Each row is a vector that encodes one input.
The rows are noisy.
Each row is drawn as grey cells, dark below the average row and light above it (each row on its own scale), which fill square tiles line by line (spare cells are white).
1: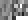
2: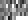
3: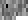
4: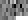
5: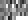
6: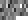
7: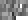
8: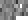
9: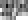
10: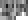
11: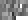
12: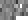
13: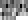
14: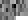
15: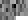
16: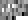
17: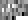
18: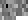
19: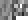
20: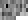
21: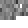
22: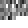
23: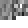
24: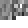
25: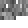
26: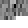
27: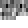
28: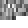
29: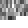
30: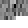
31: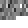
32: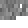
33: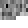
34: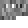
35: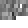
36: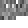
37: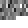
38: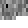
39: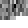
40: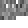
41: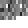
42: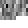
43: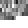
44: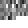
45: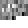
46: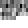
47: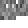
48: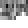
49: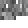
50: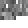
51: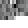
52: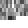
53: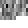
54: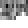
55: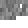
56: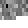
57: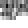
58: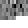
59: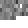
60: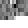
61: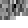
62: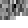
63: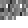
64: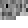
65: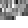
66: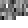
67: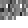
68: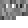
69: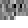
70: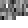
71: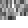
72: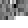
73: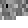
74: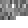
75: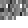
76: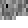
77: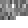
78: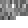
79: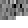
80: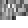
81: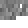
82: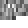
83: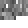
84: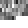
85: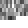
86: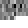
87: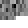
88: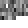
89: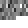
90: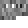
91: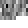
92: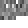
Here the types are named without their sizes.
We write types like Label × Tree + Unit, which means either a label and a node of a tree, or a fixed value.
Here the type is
Bool × Bool × Bool × Bool + Label + Line.
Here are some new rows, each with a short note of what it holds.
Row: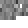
four true/false values
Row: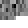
a label
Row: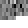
a label
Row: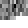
a label
